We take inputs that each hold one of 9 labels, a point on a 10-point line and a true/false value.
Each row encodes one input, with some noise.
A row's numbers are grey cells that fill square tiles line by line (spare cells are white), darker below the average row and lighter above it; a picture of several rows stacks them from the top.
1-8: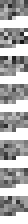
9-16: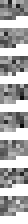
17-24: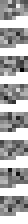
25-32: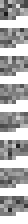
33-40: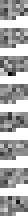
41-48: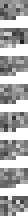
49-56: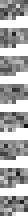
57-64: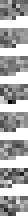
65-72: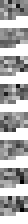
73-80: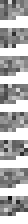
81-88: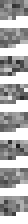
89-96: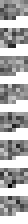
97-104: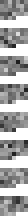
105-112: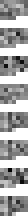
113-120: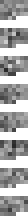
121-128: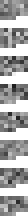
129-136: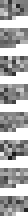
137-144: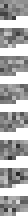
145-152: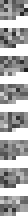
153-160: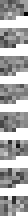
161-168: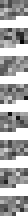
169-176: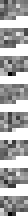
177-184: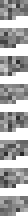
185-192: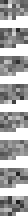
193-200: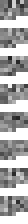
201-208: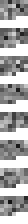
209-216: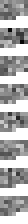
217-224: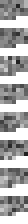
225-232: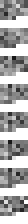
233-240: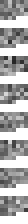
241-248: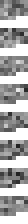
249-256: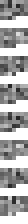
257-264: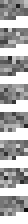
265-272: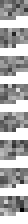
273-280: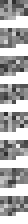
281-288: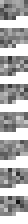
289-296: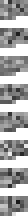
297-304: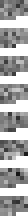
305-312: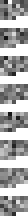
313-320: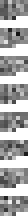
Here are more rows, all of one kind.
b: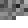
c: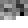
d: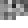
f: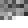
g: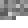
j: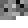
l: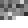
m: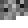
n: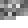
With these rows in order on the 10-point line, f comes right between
l and n.
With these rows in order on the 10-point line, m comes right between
g and l.
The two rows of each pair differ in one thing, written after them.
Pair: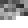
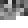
the place on the 10-point line
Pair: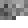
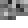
the true/false value
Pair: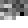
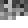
the label
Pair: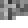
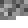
the place on the 10-point line
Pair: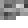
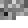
the label
